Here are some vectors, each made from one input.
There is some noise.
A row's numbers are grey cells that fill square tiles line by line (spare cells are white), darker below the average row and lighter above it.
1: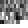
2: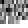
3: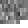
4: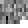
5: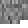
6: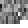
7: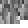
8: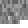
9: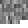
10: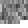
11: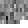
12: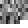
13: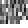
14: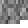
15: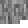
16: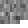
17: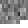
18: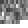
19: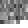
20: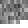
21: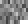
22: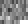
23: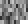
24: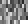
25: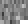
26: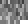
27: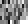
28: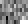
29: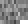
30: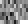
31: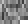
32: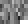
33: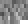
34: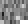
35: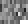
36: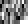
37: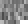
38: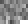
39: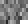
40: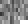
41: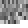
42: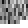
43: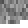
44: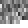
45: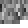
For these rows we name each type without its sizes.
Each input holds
a label and a true/false value.
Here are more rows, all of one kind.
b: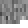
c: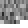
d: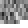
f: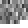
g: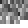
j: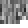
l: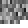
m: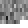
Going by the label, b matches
j and m.
